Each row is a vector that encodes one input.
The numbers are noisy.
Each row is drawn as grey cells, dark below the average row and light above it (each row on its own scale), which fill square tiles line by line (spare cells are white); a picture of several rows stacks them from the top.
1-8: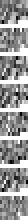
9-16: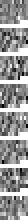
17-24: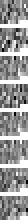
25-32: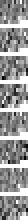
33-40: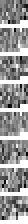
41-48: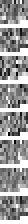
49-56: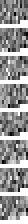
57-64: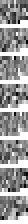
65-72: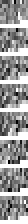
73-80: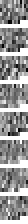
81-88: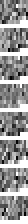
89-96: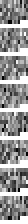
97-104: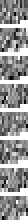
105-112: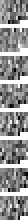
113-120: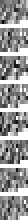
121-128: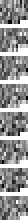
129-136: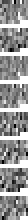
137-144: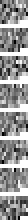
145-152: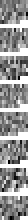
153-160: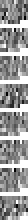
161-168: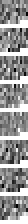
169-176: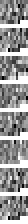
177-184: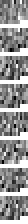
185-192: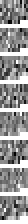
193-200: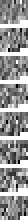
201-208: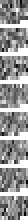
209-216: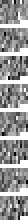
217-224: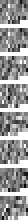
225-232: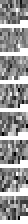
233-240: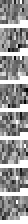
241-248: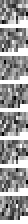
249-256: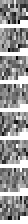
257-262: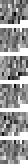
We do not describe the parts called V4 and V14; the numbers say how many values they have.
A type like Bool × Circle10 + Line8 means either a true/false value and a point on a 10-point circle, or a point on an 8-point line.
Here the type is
Bool × (Tree13 + V4) + V14.
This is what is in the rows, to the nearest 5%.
About 60% of them hold a true/false value, together with either a node of a 13-node tree, or a value of V4. The rest hold a value of V14.
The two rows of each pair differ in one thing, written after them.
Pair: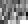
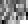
the node of the tree
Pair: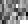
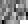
the true/false value
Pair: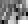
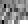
the node of the tree
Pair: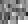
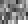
the true/false value
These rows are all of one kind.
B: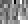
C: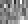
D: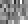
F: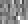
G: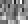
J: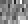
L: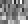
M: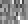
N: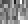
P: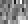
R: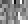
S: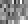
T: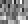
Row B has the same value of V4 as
N and R.
